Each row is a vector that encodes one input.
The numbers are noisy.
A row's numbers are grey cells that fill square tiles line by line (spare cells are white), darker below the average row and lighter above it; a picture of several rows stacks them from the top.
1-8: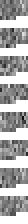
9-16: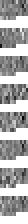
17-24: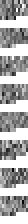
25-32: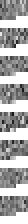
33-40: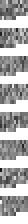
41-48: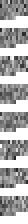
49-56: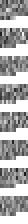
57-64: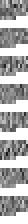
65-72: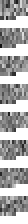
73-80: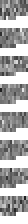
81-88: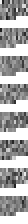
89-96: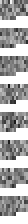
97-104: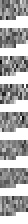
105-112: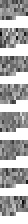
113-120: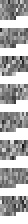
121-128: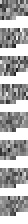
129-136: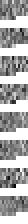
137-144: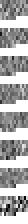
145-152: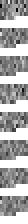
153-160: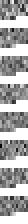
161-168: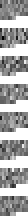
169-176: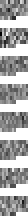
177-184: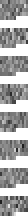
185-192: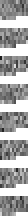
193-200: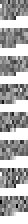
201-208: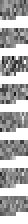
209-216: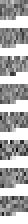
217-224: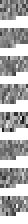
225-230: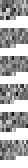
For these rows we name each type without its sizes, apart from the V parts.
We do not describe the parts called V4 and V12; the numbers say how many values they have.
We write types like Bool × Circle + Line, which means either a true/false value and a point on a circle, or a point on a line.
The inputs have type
((Circle + Unit) × Tree + V12) × V4.
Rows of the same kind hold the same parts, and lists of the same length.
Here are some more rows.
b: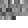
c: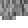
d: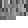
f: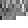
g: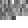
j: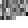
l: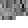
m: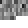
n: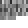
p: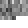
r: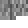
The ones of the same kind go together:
b, c, g, l, m, n, p, r
d, j
f

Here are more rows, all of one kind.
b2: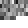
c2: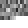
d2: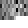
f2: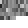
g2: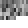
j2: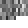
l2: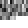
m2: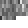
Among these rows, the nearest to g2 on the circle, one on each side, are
c2 and l2.
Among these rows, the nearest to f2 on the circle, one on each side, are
b2 and d2.
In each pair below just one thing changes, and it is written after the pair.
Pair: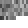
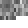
the place on the circle
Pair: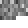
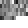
the place on the circle
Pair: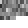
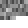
the value of V4
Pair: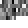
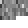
the node of the tree
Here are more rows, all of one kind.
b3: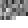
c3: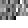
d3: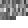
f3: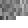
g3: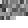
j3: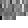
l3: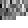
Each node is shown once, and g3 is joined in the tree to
f3 and j3.
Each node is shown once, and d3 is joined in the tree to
l3.
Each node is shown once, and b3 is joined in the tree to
c3.
